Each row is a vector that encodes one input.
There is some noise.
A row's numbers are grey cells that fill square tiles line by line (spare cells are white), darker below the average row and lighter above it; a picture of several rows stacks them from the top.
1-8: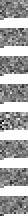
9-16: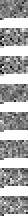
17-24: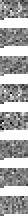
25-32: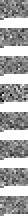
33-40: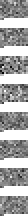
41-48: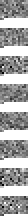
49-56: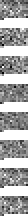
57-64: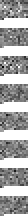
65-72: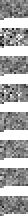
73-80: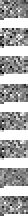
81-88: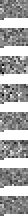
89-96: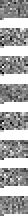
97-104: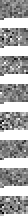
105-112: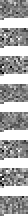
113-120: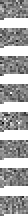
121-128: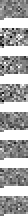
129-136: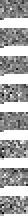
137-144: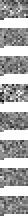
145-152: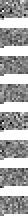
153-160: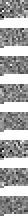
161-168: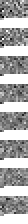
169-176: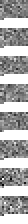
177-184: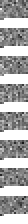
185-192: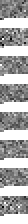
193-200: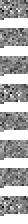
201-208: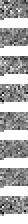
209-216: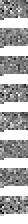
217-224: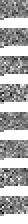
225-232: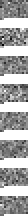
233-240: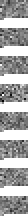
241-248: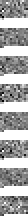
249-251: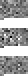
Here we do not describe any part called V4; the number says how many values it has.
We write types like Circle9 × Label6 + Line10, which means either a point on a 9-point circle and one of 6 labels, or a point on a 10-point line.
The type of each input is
List2(Bool × V4) × (Tree9 + Unit).
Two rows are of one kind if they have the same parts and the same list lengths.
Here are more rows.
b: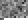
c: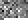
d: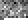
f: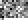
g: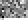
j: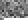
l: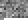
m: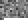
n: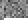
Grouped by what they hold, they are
b, j
c
d
f
g
l, m, n

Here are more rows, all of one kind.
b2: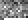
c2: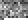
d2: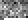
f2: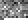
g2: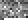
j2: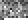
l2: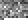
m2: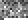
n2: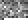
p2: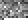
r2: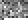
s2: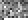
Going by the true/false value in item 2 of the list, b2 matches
n2 and s2.
